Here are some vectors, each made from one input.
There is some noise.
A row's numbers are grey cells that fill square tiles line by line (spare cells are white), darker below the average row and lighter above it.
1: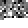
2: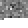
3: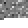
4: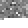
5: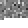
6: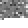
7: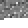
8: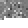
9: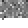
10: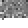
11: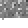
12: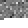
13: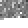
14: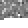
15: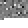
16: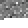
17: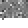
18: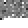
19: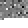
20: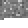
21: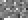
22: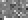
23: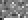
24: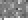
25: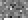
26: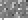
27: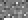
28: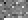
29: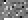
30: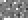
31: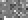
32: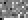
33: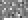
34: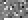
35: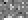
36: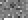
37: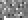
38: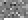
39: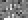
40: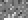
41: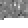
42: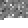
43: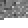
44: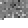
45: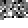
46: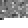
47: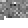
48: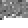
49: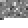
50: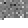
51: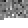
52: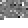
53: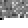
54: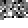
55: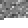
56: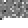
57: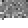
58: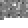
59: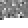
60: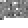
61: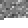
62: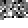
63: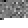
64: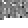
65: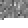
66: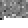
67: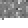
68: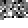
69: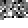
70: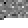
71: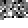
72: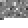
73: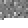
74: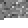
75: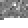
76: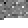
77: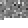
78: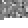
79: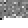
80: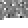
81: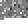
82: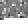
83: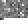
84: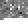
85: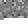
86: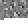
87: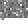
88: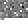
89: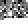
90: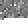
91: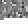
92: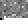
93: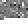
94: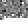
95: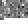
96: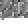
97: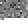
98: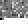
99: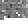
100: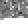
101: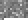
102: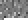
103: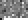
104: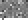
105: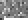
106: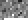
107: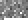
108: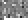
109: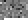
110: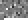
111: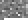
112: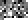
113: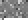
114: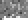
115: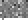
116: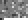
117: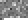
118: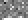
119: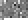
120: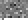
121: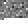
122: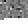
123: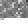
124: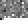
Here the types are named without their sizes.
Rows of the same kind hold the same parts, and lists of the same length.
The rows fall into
2 kinds.
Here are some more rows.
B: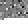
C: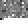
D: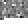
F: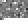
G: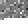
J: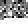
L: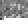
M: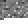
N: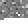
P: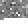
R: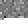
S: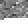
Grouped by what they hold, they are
B, C, D, F, G, L, M, N, P, R, S
J

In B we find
a label and a point on each of two lines.
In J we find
a fixed value.
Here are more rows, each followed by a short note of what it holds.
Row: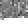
a label and a point on each of two lines
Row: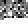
a fixed value
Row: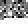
a fixed value
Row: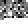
a fixed value
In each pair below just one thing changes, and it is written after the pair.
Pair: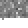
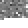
the label
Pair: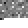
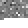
the label
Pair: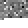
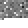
the place on one of the two lines
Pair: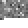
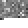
the place on one of the two lines
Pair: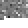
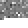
the place on one of the two lines
